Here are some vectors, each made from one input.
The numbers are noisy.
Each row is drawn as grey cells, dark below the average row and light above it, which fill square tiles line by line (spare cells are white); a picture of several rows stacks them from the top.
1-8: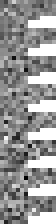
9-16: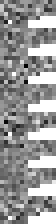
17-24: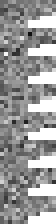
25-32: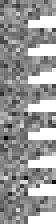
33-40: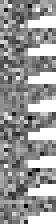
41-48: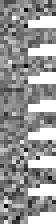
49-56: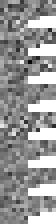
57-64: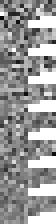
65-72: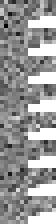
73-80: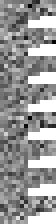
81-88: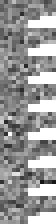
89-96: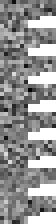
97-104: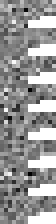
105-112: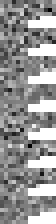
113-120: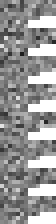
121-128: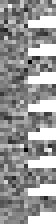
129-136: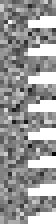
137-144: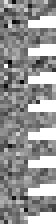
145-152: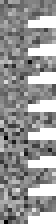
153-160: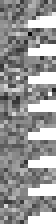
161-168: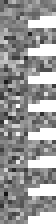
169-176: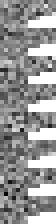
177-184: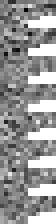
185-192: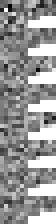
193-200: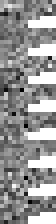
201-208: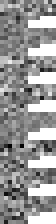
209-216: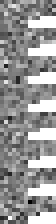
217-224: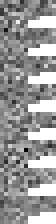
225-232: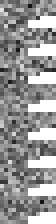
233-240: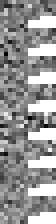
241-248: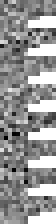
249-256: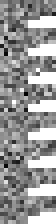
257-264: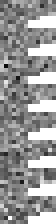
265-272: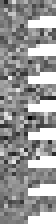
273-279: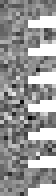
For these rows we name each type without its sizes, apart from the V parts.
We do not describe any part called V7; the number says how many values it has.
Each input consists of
either a node of a tree, or a true/false value and a value of V7.
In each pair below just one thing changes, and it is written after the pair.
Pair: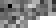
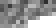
the value of V7
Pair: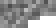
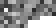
the value of V7
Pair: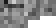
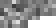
the value of V7
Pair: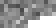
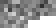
the true/false value
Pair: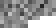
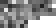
the value of V7
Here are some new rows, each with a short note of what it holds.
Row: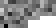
a node of a tree
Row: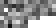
a true/false value and a value of V7
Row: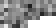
a node of a tree
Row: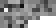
a true/false value and a value of V7
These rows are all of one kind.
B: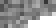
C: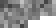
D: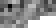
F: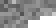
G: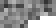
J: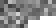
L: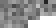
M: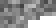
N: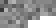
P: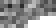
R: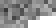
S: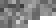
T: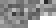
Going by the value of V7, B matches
F, J, R and S.
